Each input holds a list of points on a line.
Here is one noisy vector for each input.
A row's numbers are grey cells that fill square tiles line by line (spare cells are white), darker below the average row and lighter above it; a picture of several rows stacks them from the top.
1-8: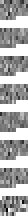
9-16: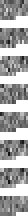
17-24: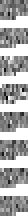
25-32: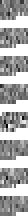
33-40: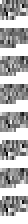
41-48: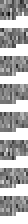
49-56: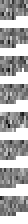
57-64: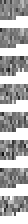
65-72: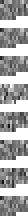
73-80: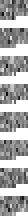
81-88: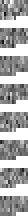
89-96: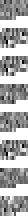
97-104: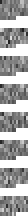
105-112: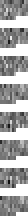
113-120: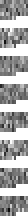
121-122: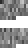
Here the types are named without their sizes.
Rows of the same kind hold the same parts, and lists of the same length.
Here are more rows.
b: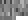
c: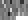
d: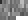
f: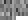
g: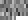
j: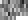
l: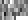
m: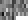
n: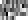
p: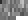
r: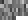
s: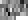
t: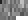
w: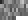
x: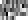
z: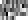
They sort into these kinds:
b, d, f, g, l, p, r, t, w
c, j, m, s
n, x, z

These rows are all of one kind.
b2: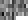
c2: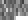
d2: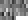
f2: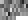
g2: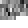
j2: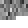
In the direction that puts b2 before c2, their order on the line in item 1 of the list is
b2, d2, c2, j2, f2, g2.
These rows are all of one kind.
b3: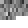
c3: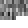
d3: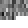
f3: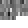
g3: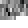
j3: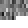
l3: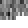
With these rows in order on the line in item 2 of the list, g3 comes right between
f3 and l3.
